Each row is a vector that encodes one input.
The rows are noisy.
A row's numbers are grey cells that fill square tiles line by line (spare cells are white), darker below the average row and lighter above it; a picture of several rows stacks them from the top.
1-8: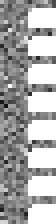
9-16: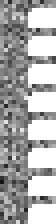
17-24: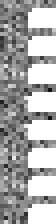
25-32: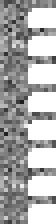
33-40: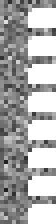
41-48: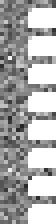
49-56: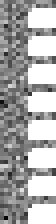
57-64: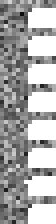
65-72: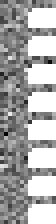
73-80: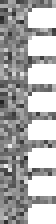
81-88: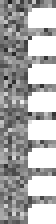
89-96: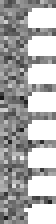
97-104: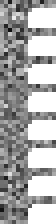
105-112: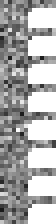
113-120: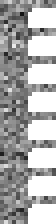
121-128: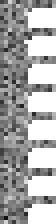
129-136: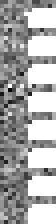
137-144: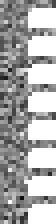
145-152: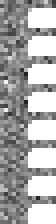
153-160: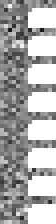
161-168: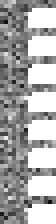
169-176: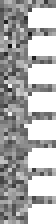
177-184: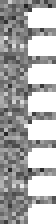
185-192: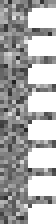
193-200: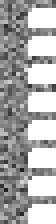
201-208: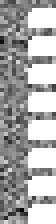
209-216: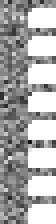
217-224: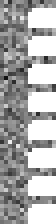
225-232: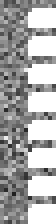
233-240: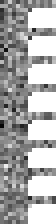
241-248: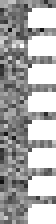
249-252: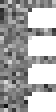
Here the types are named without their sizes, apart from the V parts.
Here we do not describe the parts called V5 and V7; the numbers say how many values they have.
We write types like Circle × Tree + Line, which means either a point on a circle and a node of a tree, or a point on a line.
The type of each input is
(Bool × Bool × Bool + V5) × V7 + List(Line).
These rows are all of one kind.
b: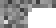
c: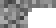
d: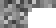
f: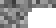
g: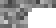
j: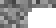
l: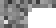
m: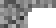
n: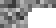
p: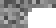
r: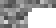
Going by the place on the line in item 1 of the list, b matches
g and n.
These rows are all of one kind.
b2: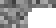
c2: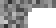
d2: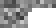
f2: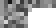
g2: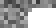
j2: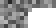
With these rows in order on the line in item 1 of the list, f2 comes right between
b2 and j2.
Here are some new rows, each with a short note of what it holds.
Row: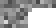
a list of three items
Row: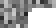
the empty list
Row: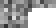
a list of one item
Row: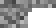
a list of three items
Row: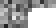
a list of one item
